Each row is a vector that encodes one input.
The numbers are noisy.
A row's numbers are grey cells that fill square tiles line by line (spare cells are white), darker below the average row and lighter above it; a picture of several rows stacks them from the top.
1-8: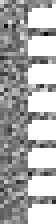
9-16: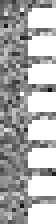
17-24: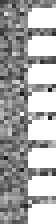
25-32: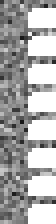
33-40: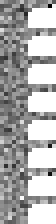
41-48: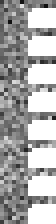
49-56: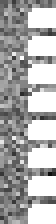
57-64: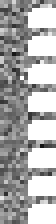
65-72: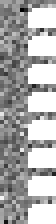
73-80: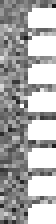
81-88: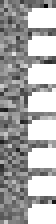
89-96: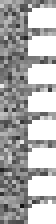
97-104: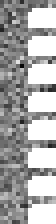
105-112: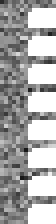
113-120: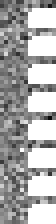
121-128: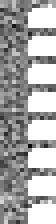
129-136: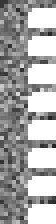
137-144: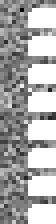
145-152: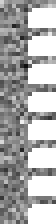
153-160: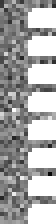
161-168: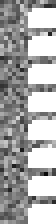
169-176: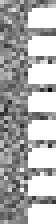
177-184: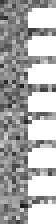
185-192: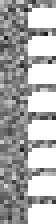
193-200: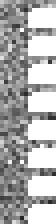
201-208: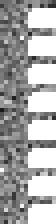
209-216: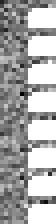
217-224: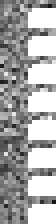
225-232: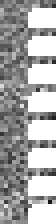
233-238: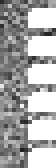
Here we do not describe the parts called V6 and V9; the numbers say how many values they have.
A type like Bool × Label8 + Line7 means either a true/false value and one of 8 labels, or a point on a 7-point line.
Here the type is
(Line7 + V6) × Tree10 × (Tree10 + V9).
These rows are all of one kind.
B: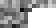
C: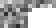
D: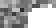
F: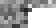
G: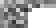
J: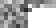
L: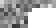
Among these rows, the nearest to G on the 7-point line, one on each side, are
B and J.
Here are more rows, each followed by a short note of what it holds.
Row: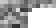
a point on a 7-point line, a node of a 10-node tree and a value of V9
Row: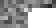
a node of each of two 10-node trees and a value of V6
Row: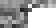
a point on a 7-point line, a node of a 10-node tree and a value of V9
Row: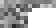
a point on a 7-point line, a node of a 10-node tree and a value of V9
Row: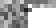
a point on a 7-point line, a node of a 10-node tree and a value of V9
